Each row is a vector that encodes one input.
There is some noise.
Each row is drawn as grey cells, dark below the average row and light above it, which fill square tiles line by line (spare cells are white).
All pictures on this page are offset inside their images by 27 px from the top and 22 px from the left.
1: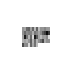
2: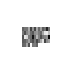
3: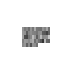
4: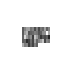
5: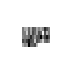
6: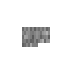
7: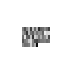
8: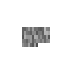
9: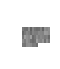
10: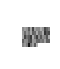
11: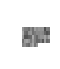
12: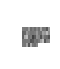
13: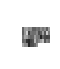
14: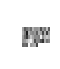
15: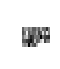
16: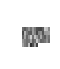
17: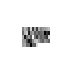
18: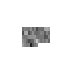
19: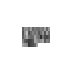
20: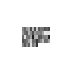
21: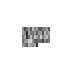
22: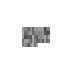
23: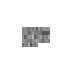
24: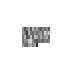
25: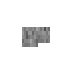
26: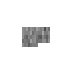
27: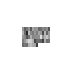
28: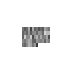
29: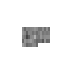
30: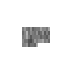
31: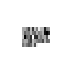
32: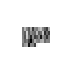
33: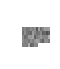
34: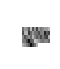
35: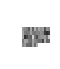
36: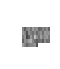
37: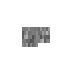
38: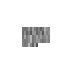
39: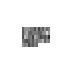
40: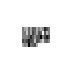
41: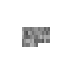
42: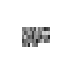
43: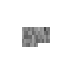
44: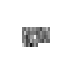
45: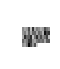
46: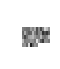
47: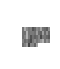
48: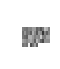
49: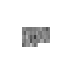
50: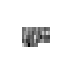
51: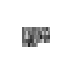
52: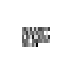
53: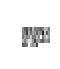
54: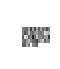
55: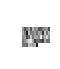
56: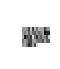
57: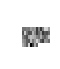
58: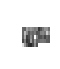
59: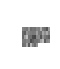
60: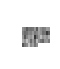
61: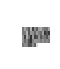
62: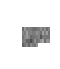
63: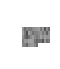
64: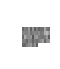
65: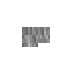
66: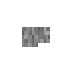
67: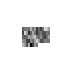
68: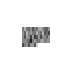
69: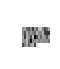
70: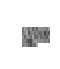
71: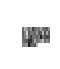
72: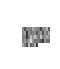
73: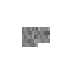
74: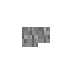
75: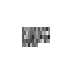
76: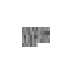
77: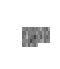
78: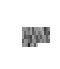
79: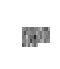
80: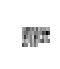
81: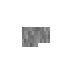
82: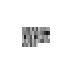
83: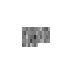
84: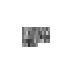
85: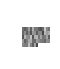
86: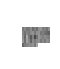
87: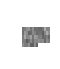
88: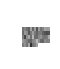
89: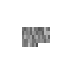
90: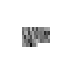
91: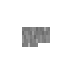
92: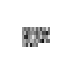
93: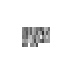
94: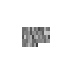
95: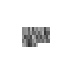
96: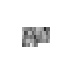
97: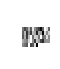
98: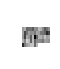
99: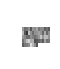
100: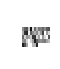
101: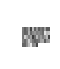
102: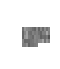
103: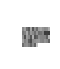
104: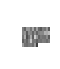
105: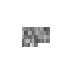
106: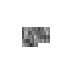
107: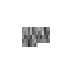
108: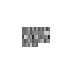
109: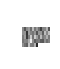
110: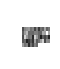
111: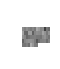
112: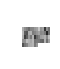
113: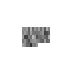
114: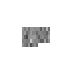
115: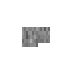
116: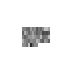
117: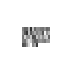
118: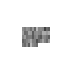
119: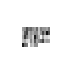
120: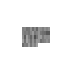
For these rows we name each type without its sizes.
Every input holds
either a label, or a point on a line.
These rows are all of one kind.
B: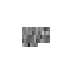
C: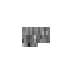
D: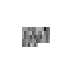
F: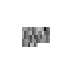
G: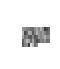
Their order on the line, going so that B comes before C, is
D, F, B, C, G.
